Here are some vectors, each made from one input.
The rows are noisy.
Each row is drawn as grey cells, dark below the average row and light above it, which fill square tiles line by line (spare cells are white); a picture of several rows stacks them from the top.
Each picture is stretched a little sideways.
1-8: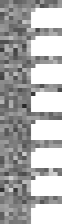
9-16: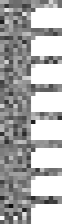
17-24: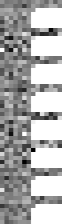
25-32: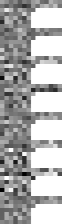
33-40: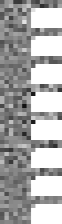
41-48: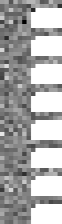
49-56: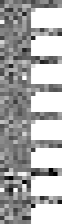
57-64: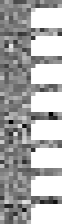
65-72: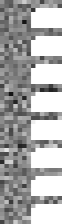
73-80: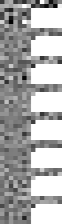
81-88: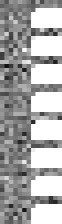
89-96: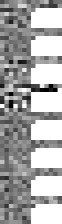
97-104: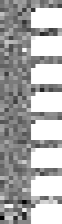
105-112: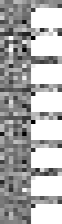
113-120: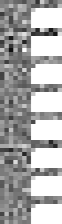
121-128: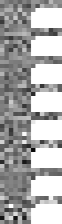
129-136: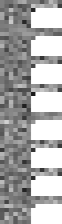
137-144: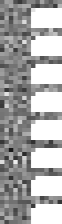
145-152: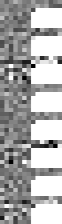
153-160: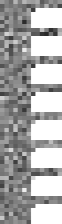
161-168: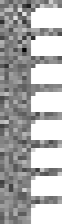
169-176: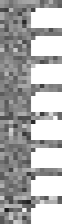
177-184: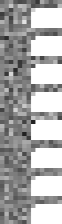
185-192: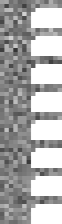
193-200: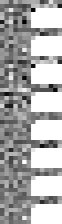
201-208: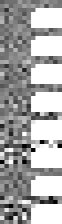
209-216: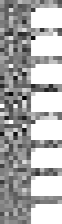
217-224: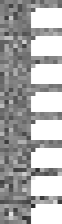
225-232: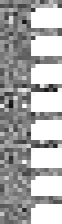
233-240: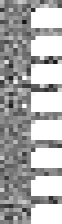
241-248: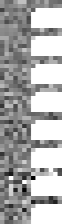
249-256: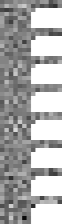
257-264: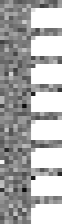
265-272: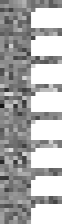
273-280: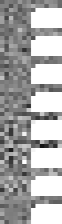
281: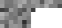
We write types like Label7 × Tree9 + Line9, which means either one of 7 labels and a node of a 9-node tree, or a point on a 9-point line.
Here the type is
Line11 × (Tree10 + Unit) + List3(Line5).
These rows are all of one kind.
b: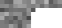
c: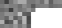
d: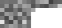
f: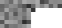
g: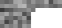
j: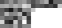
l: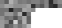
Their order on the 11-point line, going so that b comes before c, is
f, l, b, g, j, c, d.
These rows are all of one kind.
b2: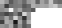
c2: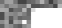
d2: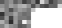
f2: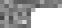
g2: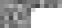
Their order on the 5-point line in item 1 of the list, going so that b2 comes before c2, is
d2, b2, f2, c2, g2.
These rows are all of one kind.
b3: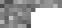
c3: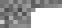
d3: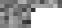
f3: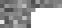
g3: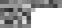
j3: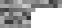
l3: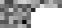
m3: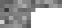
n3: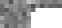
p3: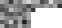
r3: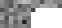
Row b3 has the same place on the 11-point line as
c3 and f3.
